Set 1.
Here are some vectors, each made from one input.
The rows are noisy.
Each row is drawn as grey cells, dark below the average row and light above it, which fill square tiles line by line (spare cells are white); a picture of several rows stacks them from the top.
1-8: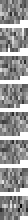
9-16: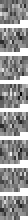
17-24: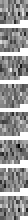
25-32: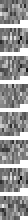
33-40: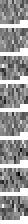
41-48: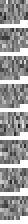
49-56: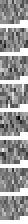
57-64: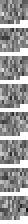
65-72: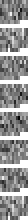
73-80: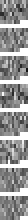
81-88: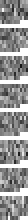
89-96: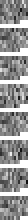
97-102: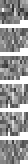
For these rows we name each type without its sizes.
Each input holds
either a fixed value, or a node of a tree, or three true/false values.
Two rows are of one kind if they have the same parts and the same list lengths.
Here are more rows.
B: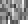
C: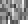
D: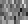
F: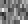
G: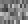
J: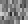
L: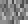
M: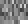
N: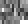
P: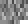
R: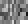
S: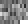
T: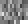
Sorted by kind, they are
B, C
D, F, M, N, R
G, J, L, P, S, T

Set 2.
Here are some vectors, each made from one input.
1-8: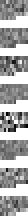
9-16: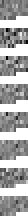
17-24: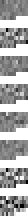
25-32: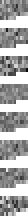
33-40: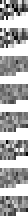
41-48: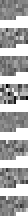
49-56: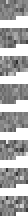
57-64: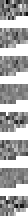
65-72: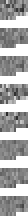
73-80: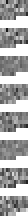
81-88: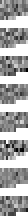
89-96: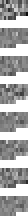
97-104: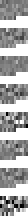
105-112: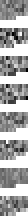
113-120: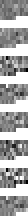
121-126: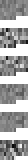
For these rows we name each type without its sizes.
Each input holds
a list of points on a line.
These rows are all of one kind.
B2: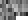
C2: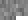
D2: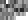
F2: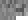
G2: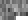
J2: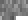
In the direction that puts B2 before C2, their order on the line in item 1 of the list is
B2, G2, J2, D2, C2, F2.
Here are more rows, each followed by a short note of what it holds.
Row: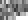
a list of one item
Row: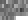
a list of two items
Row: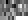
the empty list
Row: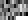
the empty list
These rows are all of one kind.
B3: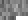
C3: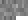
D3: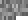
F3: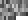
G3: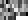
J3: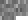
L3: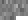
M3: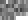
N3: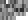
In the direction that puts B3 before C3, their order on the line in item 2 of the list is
D3, F3, J3, M3, B3, N3, G3, L3, C3.
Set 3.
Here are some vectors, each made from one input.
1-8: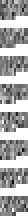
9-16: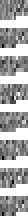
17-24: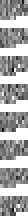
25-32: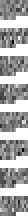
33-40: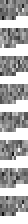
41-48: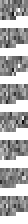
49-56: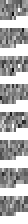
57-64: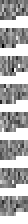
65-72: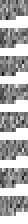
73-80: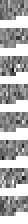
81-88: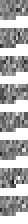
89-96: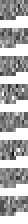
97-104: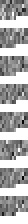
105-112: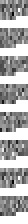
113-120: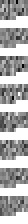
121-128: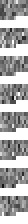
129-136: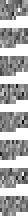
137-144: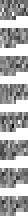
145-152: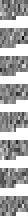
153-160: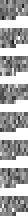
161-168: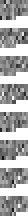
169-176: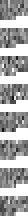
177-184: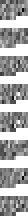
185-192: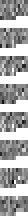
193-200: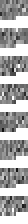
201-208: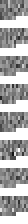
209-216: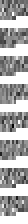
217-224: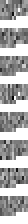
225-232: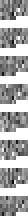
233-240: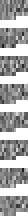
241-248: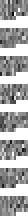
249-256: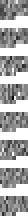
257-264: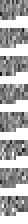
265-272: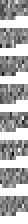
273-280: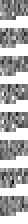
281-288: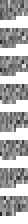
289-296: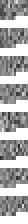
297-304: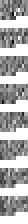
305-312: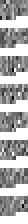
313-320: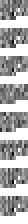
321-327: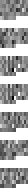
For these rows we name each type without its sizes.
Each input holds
a label, together with either a fixed value, or three true/false values.
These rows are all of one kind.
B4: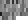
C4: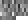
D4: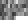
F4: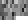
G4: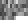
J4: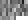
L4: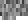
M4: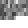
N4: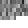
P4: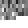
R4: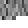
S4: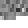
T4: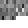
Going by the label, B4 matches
L4, P4 and S4.
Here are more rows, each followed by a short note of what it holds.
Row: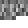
a label and three true/false values
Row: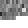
a label and three true/false values
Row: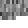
a label and three true/false values
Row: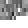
a label
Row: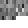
a label and three true/false values
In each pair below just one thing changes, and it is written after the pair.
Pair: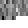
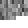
the label
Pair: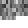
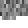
the label
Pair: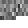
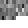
one of the three true/false values
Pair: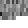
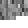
the label
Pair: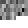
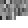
one of the three true/false values
